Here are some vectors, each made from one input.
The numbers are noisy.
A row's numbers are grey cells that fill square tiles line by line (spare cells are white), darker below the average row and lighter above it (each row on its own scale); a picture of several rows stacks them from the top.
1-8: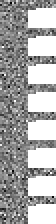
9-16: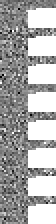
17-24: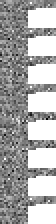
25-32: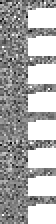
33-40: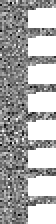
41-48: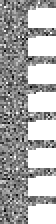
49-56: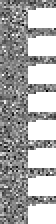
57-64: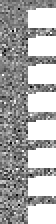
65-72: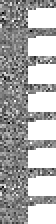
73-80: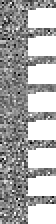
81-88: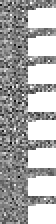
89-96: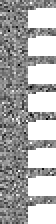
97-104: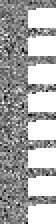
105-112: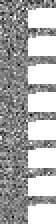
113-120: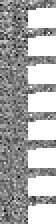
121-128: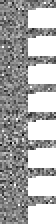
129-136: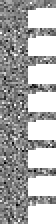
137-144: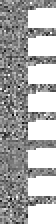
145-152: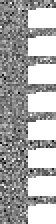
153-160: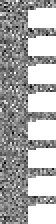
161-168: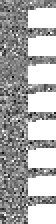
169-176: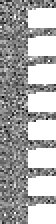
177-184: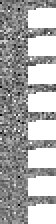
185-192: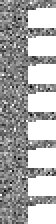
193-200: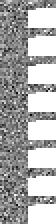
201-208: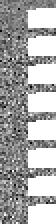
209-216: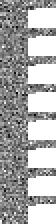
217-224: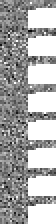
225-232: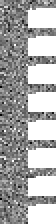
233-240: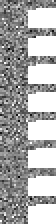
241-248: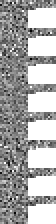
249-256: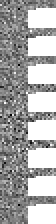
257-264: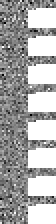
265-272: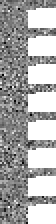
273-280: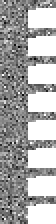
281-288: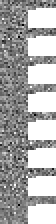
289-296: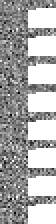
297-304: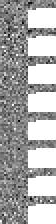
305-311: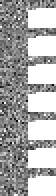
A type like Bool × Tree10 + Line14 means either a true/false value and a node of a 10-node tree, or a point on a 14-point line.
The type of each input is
Bool × Line11 + (Circle6 + Tree9) × Line8.
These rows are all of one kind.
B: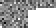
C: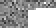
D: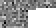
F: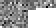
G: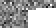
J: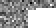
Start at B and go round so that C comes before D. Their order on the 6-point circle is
B, F, C, G, J, D.
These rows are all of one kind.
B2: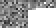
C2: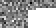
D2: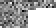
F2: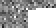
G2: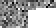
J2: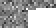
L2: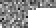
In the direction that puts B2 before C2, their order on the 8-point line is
B2, G2, D2, J2, F2, C2, L2.
